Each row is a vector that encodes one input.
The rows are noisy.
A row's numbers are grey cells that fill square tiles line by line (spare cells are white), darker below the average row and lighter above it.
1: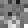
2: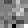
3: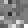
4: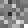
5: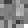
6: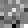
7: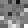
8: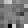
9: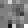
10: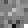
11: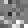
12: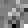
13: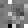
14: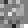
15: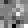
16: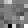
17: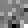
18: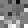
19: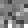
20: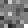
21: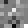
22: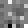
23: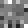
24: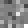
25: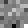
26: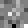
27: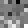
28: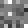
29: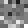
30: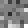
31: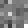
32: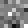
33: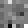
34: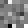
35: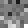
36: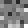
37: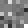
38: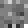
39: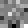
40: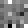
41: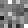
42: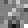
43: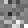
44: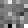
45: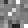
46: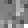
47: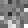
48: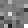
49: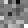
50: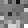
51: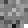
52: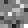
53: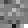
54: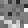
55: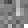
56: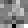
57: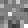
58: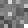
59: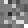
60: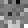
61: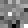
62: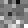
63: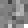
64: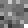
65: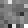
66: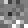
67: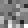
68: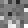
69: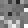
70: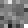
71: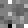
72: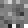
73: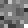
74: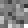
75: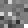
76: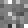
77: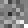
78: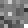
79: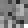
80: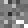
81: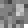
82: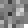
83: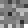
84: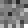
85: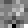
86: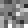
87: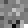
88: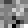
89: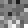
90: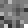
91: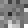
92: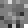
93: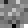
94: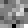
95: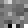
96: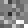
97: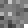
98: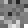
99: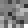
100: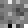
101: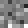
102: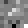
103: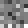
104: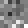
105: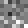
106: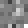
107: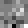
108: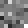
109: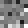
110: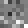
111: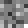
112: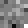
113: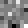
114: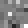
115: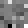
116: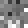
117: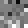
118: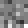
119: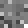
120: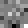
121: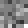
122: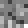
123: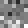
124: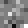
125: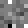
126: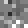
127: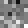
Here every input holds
a point on a 13-point line.
